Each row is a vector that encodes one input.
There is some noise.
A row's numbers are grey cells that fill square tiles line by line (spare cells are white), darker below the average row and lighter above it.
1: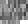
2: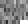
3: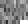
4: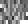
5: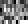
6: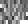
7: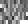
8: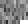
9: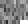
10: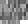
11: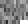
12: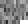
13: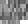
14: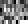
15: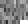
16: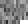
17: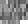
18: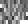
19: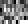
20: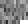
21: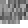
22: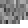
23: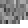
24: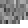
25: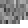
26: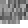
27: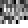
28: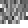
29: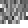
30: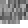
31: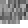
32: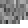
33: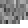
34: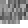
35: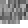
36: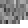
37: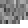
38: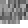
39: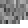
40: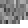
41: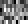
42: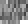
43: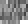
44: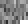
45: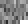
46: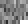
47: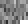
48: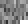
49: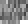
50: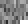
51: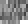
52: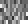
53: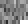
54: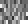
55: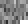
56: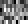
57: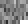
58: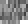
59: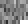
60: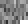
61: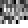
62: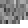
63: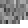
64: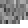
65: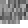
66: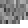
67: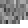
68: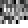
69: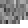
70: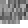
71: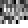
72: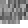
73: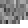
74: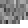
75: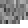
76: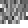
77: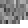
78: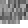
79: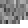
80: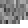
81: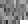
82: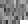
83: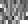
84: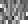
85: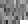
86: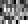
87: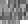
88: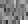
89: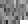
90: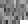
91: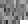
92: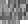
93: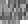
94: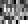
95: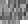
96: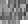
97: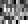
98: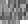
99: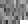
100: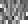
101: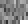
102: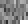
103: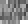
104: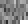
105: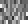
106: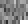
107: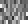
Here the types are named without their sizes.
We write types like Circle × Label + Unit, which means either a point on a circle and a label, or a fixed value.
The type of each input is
Line.
